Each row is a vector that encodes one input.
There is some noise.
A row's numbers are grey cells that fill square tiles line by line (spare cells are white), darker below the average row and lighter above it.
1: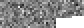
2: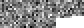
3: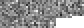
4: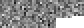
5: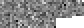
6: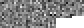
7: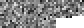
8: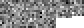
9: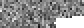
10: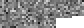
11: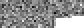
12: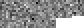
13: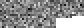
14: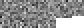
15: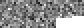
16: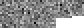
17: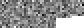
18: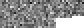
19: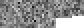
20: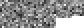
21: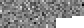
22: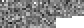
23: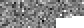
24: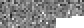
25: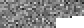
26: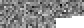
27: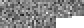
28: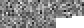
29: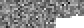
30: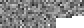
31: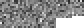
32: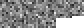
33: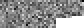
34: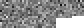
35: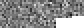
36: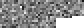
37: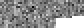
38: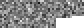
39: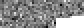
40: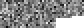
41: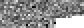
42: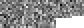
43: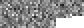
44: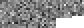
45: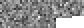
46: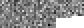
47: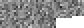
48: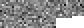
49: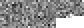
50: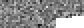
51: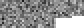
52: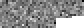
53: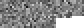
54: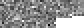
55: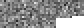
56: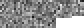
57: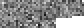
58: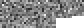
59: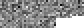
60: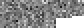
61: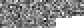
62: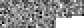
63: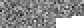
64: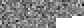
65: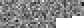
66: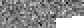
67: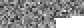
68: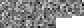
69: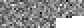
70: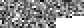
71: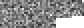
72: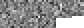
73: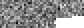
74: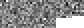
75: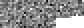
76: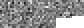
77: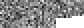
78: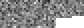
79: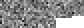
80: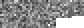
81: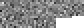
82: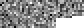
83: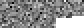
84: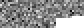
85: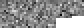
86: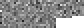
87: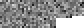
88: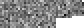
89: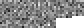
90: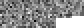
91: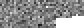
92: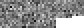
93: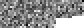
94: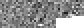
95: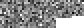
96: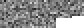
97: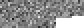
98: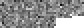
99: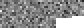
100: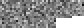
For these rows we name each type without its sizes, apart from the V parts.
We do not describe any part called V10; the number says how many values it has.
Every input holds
a label and a value of V10, together with either a point on a circle, or a fixed value.
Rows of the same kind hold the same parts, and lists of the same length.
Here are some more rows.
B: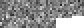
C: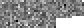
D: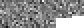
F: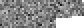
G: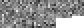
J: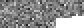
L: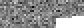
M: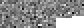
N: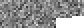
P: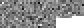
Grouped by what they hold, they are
B, D, F, G, J, L
C, M, N, P

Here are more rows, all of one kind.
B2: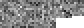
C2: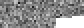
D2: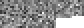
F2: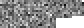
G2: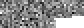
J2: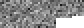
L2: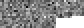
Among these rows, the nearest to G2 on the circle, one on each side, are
C2 and L2.
